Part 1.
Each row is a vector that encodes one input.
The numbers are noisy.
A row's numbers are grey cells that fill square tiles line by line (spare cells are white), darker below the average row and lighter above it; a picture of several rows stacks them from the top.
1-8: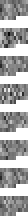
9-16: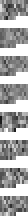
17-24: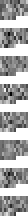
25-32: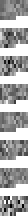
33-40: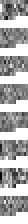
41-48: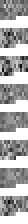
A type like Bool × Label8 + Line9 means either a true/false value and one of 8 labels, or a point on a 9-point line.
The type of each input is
Line5.
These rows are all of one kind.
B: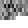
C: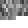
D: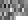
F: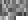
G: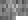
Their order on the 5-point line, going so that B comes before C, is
B, D, G, C, F.
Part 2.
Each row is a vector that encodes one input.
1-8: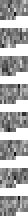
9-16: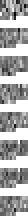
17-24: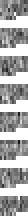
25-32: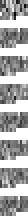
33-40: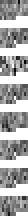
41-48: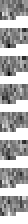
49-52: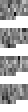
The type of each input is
Bool × Bool × Bool + Unit.
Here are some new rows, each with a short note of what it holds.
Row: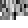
a fixed value
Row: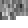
three true/false values
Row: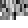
a fixed value
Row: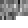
three true/false values
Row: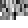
a fixed value
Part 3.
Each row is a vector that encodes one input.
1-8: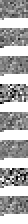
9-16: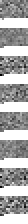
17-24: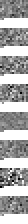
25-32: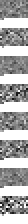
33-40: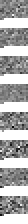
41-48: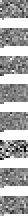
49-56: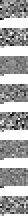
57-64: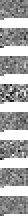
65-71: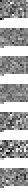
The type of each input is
Line10.
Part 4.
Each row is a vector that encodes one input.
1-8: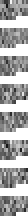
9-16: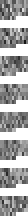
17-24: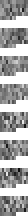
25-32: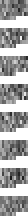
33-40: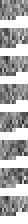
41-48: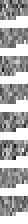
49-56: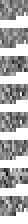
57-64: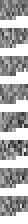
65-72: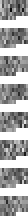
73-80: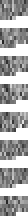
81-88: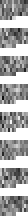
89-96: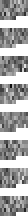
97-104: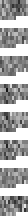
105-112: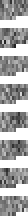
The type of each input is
Line9.
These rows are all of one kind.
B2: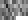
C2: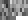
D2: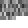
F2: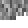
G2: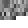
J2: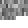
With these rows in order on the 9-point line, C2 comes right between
B2 and G2.
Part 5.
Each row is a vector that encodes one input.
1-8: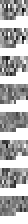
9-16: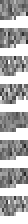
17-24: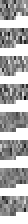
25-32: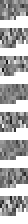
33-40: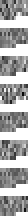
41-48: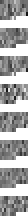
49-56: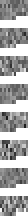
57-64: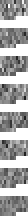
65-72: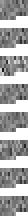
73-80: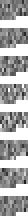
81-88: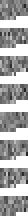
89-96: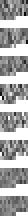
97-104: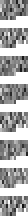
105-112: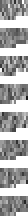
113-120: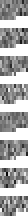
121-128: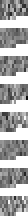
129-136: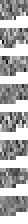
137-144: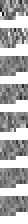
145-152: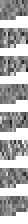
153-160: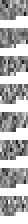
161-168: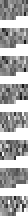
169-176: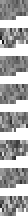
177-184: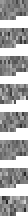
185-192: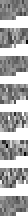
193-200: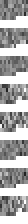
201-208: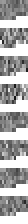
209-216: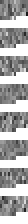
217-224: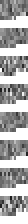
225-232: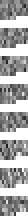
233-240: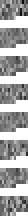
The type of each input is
Line9.
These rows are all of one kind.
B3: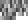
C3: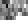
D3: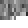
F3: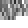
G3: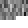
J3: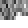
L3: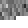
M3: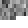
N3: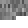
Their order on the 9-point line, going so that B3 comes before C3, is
B3, F3, J3, C3, M3, G3, N3, L3, D3.
